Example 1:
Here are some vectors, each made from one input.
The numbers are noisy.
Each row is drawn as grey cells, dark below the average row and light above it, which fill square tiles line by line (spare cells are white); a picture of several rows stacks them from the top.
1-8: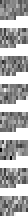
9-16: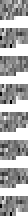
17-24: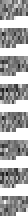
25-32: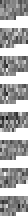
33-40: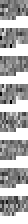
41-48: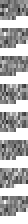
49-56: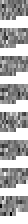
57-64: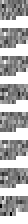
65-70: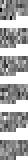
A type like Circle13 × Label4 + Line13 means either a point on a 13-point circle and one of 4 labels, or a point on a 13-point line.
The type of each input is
Tree10.
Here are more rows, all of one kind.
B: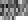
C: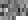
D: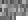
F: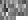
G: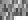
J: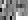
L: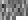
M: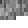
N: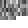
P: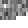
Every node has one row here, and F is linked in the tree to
G, M and N.
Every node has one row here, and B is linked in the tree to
C.
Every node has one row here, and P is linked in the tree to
D.
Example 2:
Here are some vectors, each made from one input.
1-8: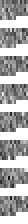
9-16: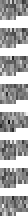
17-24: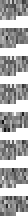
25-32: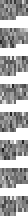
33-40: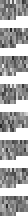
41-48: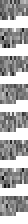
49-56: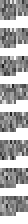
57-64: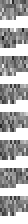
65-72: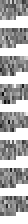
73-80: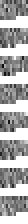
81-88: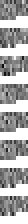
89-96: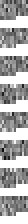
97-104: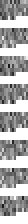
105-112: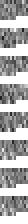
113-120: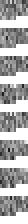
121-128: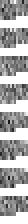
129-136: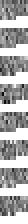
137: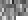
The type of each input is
Line16.
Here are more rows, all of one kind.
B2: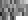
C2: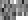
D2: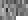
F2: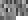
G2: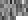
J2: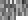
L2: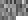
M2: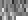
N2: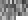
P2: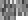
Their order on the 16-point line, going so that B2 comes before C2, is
B2, G2, L2, F2, D2, M2, N2, J2, P2, C2.
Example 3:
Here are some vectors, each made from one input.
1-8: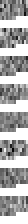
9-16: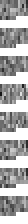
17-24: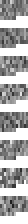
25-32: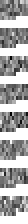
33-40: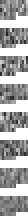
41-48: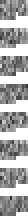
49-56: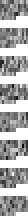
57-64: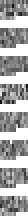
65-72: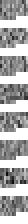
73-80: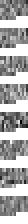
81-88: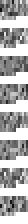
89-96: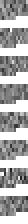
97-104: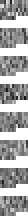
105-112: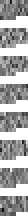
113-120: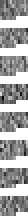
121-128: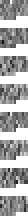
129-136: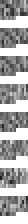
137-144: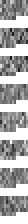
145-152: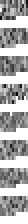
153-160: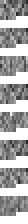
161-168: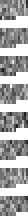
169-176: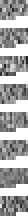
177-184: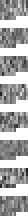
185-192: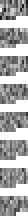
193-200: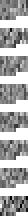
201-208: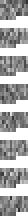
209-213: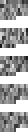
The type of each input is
Tree8.
